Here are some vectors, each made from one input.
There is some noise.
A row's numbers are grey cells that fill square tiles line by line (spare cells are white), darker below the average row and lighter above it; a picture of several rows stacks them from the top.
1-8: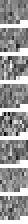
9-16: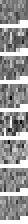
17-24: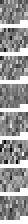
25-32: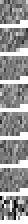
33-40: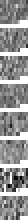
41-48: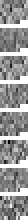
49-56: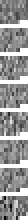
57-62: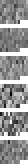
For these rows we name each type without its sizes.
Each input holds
a point on a line and a node of a tree.
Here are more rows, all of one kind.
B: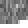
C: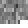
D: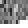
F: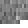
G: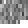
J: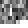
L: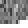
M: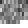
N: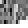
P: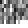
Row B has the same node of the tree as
D, L, M and N.
